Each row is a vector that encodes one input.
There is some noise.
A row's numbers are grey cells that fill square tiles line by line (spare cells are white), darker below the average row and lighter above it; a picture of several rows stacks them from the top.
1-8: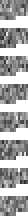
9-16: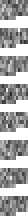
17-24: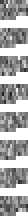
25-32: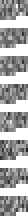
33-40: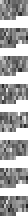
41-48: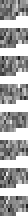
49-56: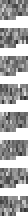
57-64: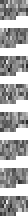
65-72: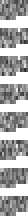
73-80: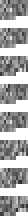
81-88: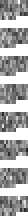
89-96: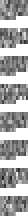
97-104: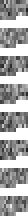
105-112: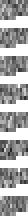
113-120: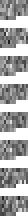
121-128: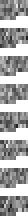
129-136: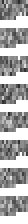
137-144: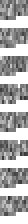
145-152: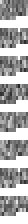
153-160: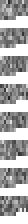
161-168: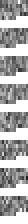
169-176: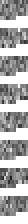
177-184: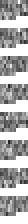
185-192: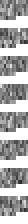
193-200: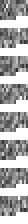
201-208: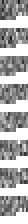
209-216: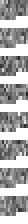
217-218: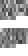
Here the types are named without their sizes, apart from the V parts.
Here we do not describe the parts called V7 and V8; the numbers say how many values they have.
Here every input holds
either a point on a circle and a value of V7, or four true/false values, or a value of V8.
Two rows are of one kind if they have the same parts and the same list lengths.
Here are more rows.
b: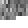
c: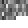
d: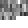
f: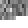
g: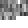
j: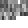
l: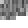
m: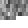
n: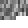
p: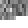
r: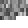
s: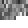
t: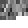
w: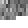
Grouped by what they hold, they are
b, f, l, m, p, w
c, n, r, s, t
d, g, j

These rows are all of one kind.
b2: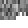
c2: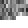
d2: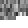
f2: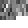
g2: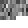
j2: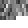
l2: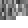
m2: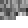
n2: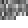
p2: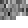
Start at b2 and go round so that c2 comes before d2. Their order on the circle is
b2, n2, l2, j2, f2, g2, c2, p2, m2, d2.
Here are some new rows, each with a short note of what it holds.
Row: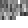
a value of V8
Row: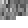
four true/false values
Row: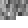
four true/false values
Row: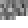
four true/false values
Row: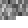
four true/false values
